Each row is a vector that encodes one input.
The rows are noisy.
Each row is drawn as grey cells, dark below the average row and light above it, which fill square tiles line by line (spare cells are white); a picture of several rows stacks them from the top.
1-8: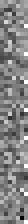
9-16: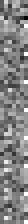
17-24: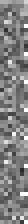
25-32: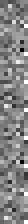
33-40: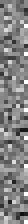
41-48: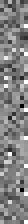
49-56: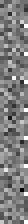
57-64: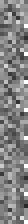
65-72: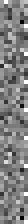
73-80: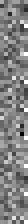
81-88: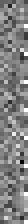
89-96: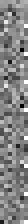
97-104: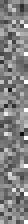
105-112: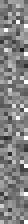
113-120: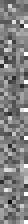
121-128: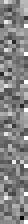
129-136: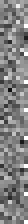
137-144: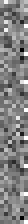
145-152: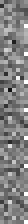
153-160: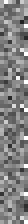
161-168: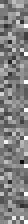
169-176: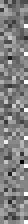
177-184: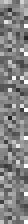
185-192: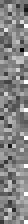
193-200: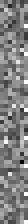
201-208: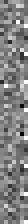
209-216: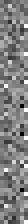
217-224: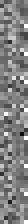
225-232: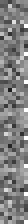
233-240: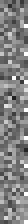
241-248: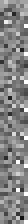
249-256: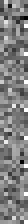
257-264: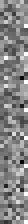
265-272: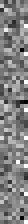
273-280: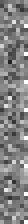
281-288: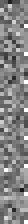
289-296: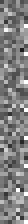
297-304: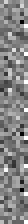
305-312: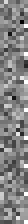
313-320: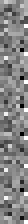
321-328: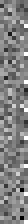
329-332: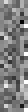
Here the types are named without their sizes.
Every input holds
either a point on a circle, or a fixed value, or a node of a tree, or four true/false values.
